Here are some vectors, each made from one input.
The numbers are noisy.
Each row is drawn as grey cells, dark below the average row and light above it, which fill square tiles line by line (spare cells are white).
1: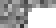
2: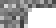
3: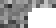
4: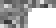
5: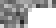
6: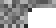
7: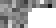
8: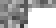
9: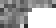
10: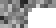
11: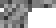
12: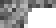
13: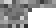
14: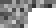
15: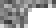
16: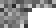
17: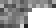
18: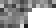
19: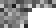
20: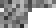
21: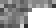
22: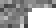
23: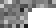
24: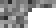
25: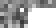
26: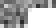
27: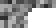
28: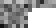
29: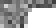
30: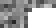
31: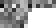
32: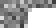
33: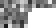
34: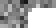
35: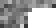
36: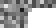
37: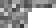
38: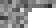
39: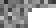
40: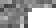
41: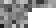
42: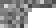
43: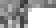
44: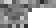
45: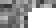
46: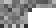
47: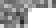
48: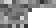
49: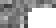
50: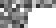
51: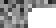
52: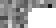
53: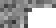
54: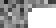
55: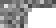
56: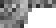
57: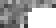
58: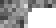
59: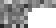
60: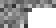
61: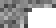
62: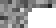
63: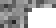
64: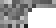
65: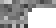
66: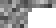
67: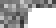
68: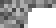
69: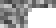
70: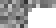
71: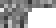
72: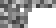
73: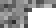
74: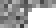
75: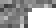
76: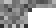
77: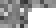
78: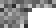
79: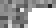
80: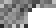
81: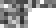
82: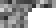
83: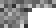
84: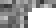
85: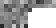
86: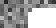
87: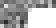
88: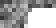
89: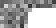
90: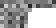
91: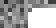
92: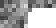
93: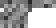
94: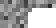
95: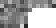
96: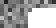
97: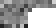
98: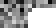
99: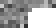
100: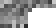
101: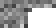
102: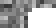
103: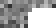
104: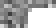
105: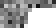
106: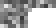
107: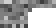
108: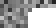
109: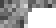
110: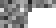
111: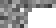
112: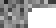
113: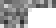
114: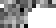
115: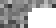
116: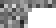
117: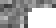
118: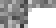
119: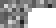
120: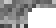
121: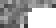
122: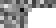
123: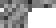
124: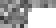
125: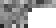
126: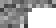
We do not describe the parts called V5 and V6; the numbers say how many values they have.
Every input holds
either a true/false value, a value of V5 and a value of V6, or a list of up to two points on a 4-point line.
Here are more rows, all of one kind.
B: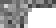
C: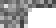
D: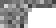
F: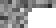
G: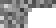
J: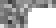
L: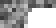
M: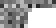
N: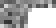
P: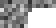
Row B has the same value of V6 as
C, D, G and M.
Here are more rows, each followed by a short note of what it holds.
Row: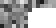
a list of two items
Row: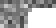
a true/false value, a value of V5 and a value of V6
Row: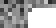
the empty list
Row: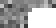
a list of one item
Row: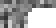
a true/false value, a value of V5 and a value of V6
